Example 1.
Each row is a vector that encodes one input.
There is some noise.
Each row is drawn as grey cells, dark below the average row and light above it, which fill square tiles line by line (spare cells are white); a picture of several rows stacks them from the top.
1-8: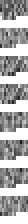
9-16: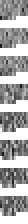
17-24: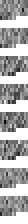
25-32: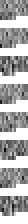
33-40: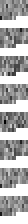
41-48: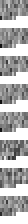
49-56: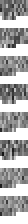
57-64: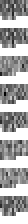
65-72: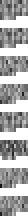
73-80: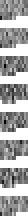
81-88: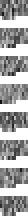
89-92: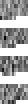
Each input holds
either a point on a 3-point line and a point on a 5-point line, or a point on an 8-point line.
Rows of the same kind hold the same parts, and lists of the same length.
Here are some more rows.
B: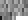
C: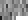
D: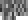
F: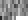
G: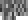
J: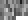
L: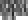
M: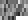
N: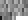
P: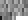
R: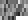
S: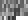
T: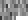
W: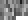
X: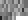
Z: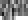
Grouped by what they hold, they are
B, C, F, N, P, T, X
D, G, J, L, M, R, S, W, Z

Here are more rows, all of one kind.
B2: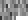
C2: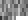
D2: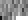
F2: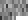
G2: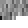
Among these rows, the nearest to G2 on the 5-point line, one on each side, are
B2 and D2.
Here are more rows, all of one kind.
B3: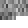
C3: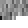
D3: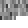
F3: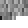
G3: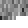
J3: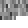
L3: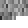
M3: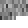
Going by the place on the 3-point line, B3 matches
F3 and L3.
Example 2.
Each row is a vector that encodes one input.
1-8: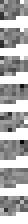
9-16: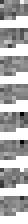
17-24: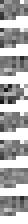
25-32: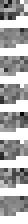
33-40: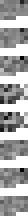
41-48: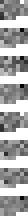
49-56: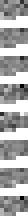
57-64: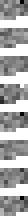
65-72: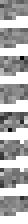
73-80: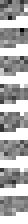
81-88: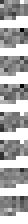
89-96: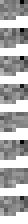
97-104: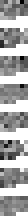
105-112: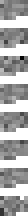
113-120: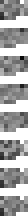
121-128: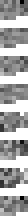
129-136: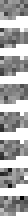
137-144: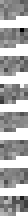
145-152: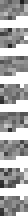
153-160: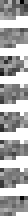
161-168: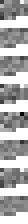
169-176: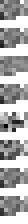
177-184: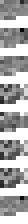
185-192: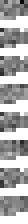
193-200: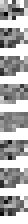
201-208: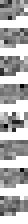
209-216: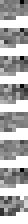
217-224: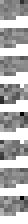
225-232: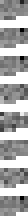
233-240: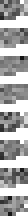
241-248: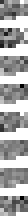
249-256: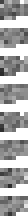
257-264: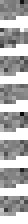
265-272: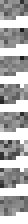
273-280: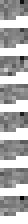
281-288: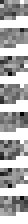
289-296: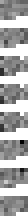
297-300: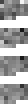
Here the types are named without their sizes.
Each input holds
a list of points on a line.
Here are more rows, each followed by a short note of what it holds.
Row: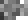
a list of one item
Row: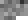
a list of two items
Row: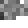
a list of one item
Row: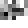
the empty list
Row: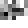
the empty list
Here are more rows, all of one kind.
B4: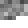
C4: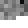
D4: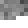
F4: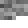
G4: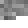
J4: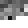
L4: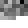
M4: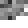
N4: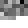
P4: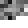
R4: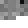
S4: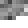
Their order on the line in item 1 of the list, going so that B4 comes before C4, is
P4, J4, M4, S4, B4, F4, G4, R4, D4, C4, L4, N4.
